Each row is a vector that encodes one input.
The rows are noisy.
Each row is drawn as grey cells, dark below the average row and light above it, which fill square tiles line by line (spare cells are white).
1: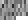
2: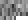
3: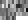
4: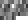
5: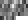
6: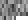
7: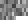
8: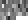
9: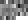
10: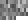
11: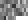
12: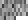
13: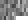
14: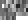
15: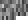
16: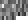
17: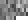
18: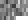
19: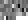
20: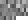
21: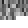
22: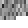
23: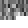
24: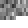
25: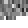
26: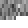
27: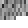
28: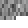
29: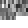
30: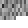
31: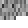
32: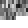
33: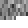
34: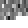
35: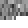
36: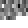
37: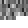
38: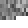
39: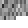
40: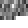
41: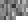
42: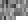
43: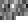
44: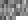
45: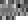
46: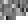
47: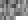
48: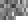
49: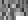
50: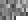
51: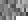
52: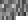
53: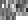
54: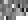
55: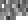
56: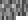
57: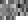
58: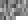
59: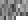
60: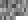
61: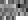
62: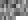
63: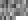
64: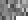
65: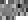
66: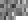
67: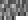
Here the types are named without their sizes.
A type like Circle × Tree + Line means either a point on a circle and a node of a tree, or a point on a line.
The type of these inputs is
Label + Line.
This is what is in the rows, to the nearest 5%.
About 45% of them hold a label. The rest hold a point on a line.
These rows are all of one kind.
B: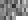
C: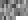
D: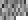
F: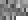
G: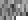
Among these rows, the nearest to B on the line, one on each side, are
C and F.
